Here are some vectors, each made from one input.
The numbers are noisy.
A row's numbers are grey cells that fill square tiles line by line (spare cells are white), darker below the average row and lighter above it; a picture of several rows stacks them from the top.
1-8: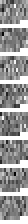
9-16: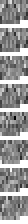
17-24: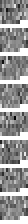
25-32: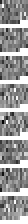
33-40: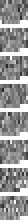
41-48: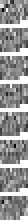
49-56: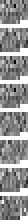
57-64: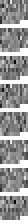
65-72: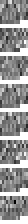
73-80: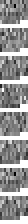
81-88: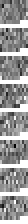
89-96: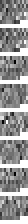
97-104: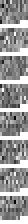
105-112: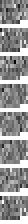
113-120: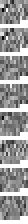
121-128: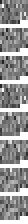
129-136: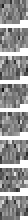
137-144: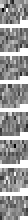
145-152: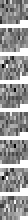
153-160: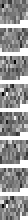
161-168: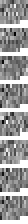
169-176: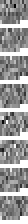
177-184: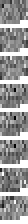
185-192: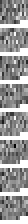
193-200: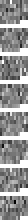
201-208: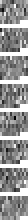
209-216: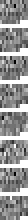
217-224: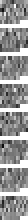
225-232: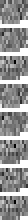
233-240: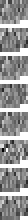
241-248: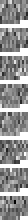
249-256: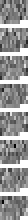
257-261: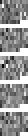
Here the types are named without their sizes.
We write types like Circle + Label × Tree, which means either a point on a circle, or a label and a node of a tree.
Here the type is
(Circle + Unit) × Label.
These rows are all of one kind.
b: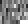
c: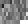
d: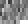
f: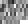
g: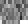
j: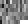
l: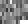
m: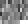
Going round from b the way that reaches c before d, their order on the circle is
b, g, l, c, j, f, d, m.
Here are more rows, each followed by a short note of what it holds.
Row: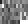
a label
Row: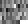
a point on a circle and a label
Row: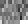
a point on a circle and a label
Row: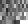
a point on a circle and a label
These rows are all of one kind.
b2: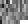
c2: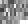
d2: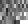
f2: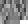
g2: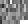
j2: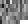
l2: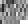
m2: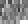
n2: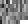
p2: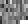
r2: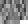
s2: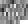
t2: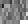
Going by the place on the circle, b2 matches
d2, j2, l2 and n2.
